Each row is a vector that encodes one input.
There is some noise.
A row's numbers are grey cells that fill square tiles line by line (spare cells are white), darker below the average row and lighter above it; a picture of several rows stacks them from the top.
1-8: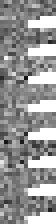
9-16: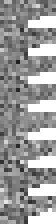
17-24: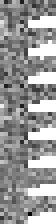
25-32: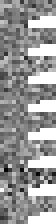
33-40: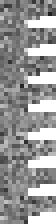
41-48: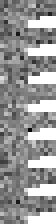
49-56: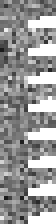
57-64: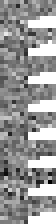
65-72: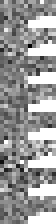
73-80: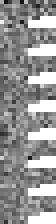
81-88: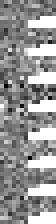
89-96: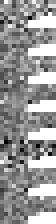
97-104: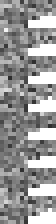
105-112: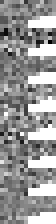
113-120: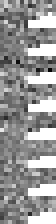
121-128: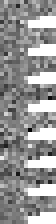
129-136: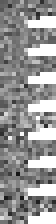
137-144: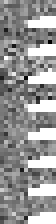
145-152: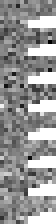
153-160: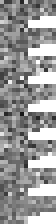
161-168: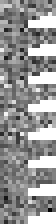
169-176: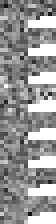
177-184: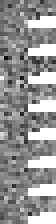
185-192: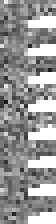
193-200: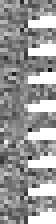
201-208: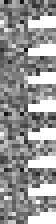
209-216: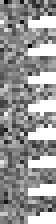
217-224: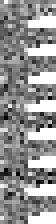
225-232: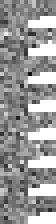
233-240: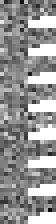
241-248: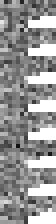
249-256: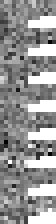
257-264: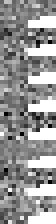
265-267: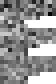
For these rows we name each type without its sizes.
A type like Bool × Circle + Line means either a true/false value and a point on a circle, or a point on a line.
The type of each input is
Label + Line.
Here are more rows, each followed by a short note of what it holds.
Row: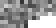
a point on a line
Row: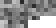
a point on a line
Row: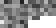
a point on a line
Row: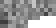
a label
